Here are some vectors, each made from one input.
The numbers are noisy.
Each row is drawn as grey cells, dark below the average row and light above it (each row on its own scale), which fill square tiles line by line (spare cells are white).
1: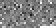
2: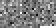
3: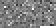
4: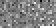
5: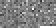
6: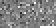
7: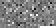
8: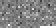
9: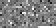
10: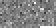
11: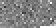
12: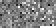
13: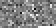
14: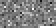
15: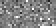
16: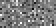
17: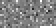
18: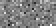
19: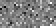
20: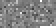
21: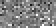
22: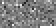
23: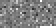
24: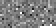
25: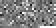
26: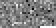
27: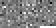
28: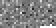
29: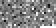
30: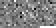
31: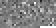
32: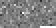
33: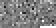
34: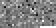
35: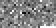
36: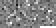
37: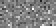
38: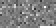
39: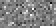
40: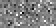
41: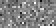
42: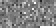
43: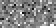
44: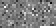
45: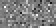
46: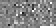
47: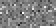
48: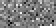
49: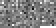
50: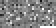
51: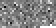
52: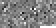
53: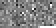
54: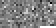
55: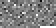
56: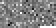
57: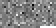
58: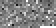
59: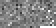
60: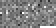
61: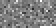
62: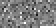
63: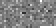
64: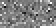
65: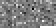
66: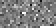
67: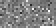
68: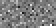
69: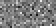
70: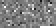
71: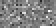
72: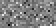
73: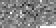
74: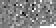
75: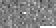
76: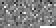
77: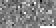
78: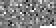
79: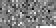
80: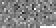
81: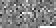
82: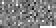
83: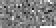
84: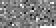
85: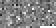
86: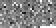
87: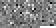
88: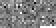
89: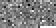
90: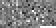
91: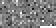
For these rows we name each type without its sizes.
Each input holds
a true/false value, together with either a label, or a point on a line.
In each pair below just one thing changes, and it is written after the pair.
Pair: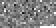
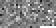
the true/false value
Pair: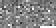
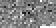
the true/false value
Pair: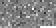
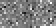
the true/false value
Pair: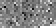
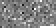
the label
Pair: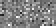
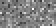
the label
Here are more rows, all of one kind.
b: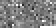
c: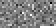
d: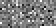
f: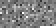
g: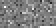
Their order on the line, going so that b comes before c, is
f, b, d, g, c.
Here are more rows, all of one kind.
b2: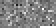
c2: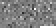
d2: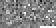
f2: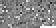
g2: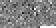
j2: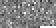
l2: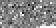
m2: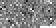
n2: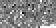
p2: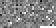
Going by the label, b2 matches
c2, d2, g2 and p2.
